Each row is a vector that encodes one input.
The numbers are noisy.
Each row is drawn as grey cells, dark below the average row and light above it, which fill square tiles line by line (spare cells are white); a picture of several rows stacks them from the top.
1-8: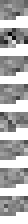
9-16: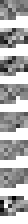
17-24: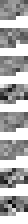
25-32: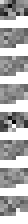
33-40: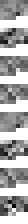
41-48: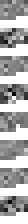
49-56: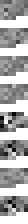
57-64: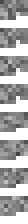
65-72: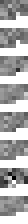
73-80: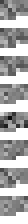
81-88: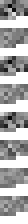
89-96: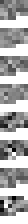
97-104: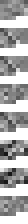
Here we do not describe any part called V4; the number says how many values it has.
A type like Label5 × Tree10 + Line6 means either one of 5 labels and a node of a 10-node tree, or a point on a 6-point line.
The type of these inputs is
Line5 + List2(Bool × V4).
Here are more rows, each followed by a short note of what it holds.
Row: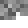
a list of one item
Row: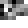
the empty list
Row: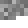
a list of two items
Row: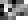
the empty list
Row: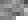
a list of two items
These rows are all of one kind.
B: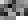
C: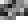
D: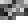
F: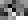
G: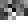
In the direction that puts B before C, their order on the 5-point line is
G, F, B, C, D.
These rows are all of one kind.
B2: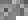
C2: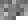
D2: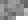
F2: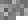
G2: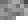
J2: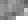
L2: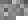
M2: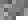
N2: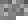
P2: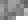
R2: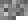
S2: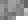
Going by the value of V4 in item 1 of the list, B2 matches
G2, L2 and N2.
